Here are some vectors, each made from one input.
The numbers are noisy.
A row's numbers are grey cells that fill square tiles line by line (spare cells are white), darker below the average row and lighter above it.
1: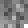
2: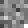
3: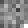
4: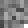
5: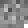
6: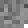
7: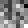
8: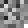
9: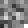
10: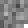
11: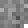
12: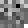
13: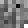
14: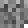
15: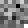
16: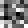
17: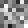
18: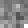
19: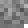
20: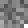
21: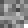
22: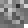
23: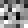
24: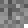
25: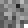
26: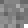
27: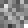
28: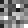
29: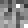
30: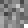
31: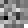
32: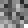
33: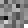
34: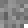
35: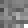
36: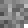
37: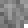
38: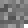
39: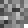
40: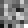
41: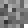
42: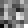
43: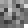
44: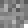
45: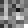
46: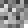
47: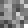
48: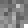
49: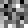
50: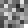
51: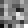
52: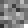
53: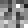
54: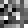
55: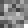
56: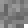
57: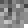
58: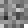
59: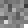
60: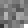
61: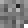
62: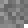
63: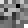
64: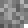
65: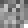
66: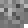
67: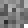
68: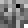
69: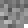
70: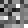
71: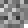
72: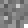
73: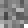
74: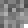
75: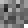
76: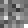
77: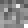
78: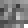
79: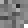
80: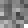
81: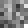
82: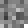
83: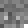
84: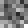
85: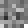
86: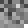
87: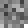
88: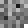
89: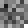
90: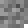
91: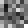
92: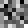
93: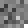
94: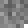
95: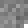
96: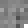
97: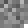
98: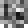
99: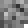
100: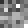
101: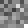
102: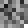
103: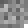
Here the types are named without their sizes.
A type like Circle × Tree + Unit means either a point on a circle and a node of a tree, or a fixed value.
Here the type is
Bool × (Circle + Tree).
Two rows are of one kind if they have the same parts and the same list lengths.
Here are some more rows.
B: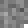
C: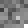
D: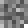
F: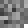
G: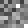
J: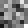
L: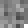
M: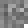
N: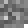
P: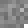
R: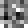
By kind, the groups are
B, C, D, N
F, G, J, L, M, P, R

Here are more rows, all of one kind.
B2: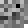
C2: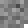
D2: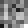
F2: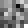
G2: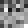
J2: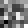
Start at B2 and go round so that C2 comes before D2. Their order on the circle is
B2, G2, F2, C2, J2, D2.
